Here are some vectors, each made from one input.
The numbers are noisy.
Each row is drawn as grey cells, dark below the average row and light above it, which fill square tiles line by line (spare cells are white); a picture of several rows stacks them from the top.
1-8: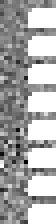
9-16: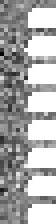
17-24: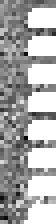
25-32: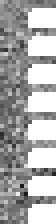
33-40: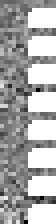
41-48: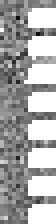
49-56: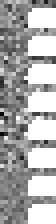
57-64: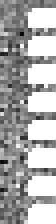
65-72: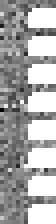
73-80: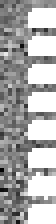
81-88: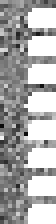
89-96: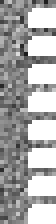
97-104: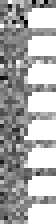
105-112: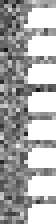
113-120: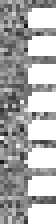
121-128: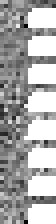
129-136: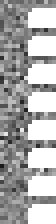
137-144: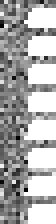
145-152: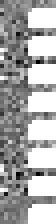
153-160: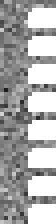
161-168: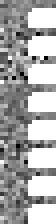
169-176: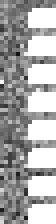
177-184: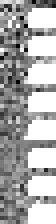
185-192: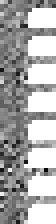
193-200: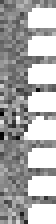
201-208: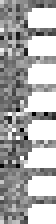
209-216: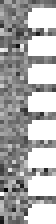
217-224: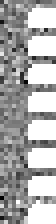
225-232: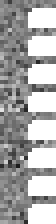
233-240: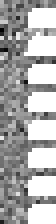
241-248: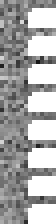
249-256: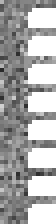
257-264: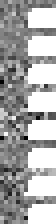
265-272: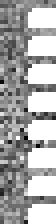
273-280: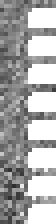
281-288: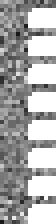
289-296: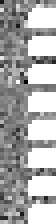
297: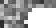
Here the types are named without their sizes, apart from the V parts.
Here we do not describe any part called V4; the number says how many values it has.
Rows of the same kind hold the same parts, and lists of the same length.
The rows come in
6 kinds.
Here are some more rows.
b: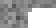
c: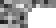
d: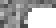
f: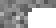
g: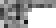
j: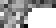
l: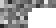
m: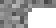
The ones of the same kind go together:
b, l
c, g
d
f
j
m

